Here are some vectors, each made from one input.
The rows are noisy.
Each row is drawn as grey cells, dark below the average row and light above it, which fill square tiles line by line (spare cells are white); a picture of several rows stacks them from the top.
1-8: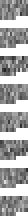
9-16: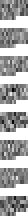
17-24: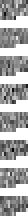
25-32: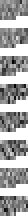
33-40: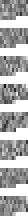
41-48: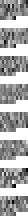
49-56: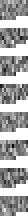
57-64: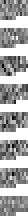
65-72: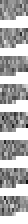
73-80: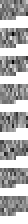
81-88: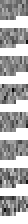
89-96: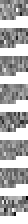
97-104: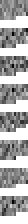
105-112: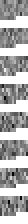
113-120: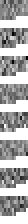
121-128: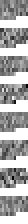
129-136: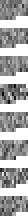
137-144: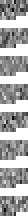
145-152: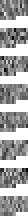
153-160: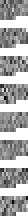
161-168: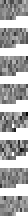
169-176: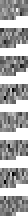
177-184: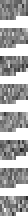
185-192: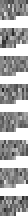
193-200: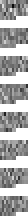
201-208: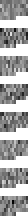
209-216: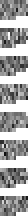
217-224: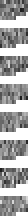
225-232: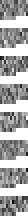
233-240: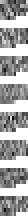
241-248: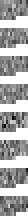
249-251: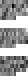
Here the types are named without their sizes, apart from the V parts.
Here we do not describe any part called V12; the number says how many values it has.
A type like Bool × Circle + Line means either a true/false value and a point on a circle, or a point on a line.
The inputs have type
Bool × V12 + Line.
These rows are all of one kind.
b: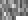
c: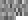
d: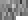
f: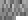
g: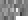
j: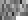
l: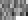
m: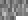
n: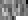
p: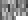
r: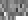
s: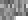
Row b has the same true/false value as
l, r and s.
